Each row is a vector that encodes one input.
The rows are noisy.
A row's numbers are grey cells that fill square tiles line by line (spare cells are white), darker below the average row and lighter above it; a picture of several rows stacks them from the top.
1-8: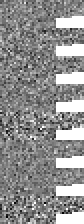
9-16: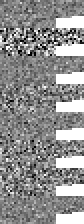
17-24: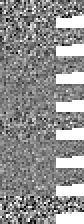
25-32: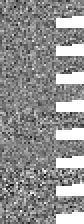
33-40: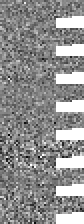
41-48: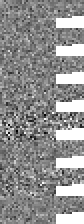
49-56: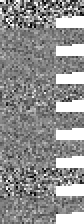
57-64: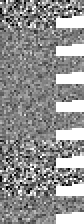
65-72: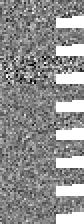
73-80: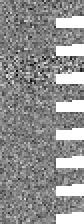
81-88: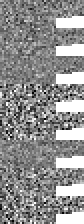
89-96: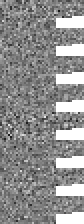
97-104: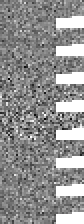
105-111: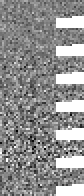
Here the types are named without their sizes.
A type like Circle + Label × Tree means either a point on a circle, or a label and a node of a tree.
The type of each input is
Circle + Line.
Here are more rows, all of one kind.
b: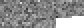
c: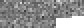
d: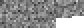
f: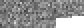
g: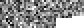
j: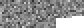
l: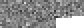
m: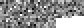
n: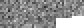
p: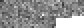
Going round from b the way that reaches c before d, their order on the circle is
b, f, c, p, j, n, l, g, d, m.
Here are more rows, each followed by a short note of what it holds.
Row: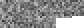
a point on a line
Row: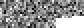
a point on a circle
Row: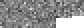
a point on a circle
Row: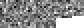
a point on a line
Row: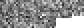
a point on a circle
